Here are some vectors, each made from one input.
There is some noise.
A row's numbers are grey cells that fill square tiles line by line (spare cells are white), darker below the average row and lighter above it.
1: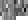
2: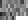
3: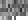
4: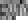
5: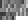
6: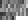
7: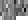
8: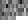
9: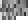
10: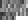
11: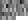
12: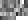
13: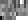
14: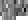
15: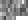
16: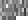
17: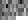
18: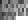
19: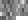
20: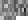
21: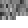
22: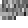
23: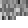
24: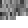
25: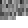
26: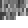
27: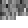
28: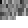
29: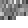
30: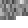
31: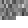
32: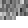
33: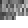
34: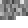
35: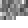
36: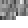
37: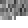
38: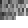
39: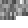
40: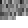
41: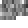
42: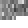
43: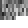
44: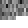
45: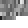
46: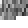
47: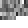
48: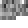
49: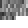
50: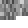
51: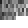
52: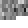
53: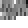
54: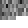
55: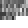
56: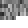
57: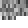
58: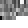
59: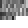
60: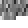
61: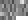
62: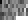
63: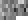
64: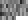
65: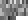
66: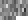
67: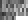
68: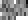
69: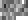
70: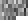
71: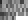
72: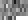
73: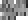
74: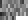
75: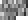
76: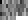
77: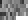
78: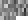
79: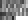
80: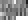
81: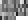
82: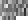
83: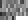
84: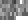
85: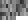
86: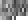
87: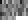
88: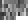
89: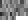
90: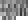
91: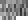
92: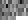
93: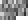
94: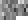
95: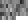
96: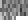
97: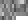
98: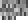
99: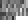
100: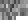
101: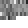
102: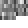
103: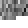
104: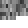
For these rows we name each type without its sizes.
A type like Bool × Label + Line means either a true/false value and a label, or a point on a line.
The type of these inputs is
Circle × Circle × (Tree + Unit).
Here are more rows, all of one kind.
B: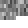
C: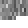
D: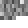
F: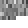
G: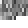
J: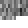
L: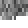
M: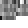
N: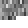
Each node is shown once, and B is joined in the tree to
C, D and M.
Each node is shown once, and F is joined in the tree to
N.
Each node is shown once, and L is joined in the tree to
G and J.
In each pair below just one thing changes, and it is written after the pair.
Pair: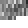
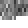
the node of the tree
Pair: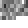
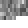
the place on one of the two circles
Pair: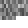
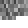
the node of the tree
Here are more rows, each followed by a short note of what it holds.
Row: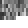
a point on each of two circles
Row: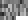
a point on each of two circles
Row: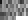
a point on each of two circles
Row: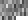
a point on each of two circles and a node of a tree
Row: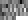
a point on each of two circles
